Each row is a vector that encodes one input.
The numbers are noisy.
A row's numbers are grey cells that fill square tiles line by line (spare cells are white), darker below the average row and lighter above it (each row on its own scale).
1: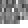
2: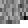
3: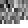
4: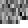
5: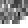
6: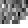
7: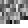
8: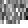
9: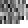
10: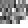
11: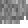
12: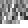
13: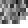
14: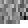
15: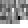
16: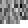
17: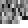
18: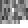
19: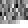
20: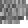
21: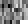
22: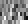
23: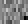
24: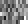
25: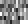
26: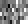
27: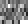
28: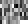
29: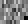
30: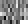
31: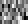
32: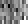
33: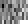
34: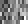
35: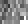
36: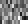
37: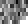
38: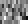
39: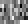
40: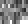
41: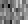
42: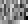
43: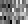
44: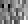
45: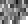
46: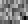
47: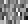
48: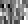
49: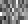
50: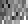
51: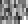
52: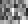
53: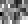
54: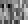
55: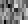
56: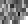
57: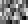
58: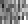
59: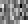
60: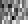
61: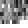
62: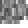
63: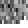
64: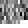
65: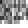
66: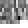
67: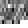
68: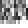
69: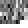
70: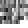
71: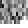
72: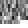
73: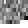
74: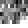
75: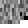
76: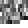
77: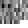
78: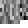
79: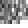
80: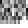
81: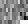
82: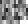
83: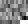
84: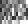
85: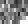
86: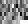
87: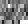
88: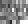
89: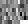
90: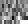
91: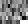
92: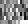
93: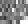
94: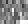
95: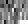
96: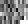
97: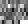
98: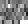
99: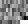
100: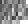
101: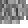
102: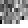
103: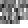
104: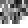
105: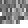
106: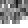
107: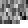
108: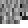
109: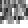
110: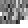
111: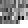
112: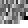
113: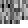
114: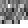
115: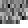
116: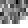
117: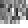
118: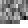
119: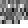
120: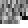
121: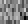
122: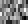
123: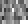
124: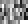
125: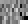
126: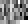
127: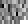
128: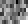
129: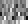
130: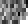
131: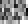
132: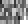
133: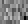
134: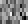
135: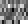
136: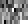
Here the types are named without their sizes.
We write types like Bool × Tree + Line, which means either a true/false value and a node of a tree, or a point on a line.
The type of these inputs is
Bool × (Label + Tree) + Unit.
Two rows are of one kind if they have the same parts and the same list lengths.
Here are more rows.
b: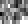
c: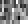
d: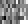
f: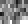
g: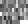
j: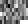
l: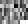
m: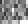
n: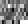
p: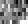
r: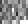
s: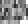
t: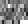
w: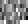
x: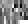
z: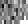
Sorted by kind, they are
b, c, d, f, g, j, m, r, s, z
l, p, w, x
n, t

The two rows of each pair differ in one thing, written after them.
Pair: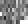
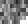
the true/false value
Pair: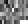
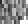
the label
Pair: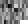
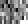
the label
